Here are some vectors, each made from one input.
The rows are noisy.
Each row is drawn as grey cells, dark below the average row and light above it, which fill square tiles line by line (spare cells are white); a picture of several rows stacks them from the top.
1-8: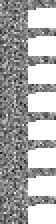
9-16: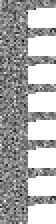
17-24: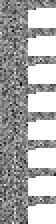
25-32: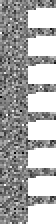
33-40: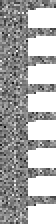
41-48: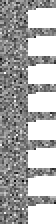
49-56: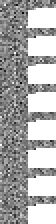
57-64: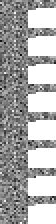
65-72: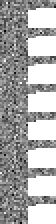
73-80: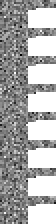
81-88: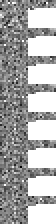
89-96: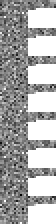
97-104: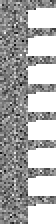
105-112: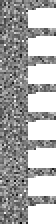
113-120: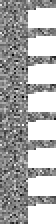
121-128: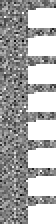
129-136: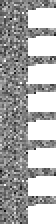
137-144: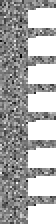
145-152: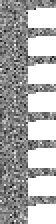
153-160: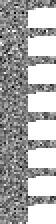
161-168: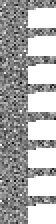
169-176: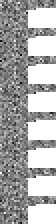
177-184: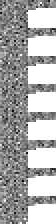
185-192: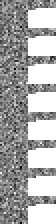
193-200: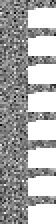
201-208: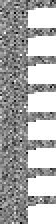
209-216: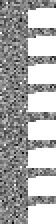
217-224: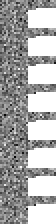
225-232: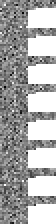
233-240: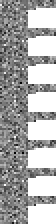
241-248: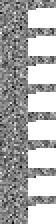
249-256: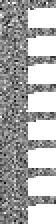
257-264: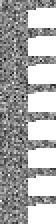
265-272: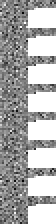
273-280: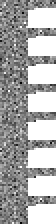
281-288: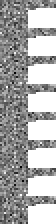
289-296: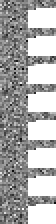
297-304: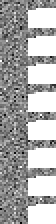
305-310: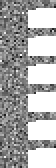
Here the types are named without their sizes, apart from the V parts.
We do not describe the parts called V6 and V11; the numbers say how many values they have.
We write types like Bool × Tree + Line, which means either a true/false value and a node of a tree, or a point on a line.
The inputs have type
Bool × V6 × V11 + List(Line × Line).
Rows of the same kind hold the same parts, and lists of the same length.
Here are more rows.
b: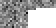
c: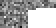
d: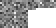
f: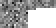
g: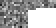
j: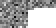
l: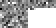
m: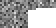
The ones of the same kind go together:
b, f
c, d, g, m
j
l

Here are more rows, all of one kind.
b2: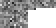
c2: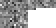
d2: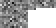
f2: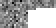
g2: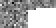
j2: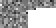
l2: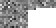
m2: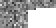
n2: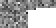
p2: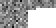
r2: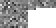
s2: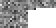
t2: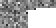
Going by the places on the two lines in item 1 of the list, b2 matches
d2, l2, r2 and s2.
